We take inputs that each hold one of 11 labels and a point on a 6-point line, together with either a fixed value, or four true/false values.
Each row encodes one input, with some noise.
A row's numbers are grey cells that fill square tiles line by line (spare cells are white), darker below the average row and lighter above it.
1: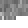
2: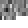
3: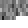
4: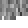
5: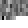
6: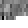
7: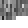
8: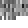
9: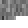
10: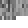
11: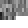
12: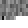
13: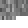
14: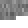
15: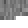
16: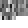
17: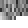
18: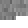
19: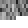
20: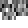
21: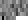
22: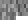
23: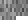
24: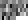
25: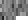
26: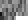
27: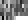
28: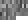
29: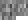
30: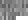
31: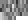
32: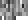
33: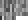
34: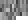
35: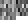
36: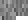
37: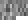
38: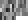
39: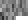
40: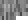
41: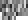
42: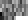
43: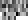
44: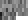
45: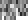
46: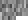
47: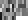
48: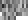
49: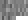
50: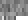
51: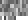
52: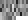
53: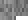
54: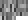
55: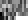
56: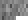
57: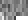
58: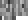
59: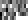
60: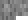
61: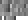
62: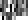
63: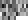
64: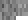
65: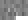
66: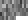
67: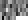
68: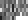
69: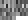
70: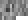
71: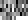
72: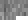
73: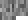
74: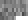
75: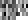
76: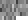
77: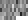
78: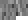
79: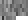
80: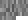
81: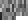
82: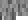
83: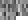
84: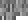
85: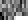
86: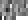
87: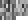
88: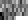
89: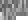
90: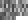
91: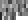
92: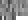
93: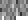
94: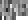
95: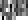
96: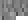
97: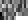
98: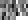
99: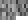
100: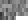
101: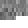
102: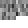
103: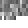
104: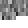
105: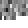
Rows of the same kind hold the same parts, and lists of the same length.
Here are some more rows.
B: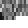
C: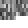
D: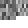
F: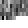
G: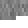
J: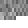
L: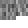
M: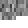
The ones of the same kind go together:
B, F, G
C, D, J, L, M

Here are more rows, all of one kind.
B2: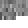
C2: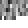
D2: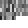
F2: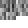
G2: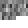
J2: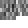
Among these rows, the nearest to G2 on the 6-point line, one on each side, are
B2 and C2.
